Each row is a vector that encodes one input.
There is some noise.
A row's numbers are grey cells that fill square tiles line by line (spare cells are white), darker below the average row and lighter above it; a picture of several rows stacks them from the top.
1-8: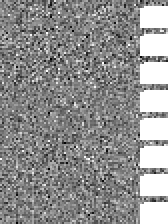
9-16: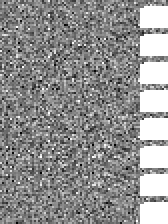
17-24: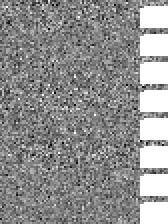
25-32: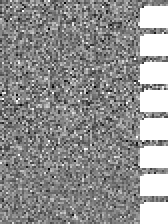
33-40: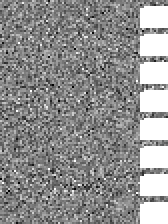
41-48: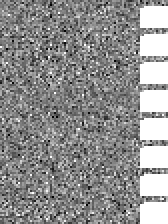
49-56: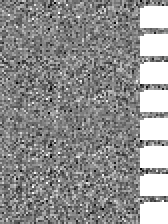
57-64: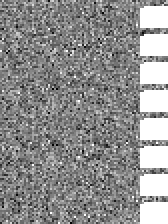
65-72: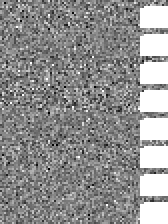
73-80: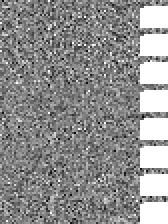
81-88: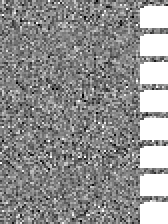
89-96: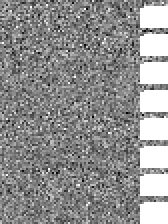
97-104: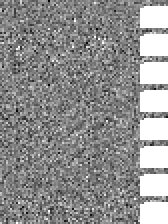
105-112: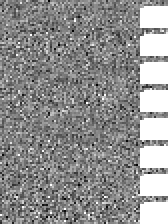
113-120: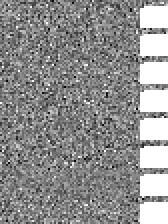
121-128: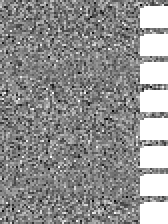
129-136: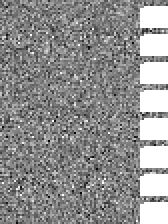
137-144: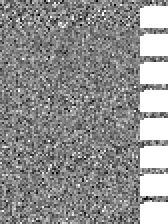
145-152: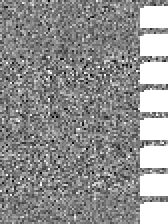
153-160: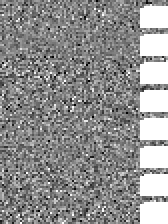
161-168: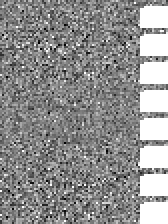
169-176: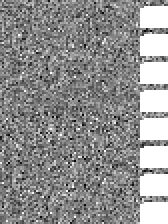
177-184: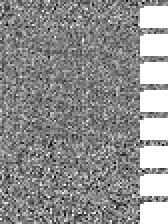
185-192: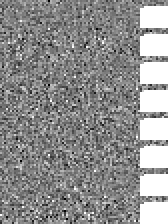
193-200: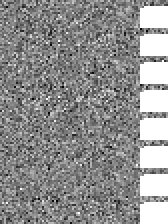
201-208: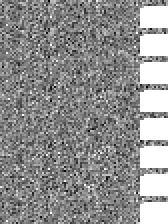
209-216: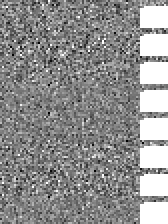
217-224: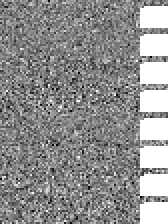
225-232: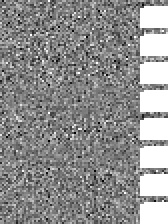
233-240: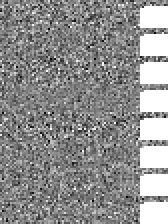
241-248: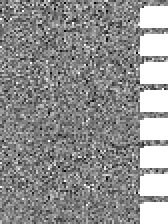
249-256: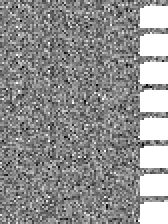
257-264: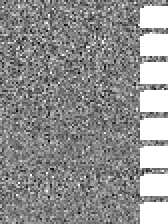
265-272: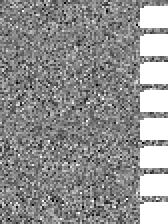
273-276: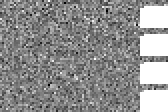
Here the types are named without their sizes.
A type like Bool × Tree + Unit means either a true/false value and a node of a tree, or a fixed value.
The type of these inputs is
(Label + Line) × Line.
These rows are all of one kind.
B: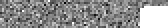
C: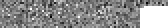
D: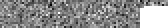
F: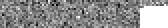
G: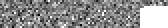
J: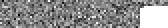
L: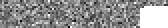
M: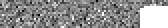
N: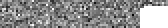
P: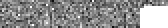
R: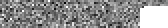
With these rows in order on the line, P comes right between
B and C.
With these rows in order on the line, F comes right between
C and D.
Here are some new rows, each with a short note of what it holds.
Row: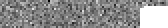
a point on each of two lines
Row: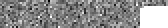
a point on each of two lines
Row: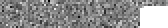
a point on each of two lines
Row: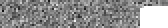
a point on each of two lines
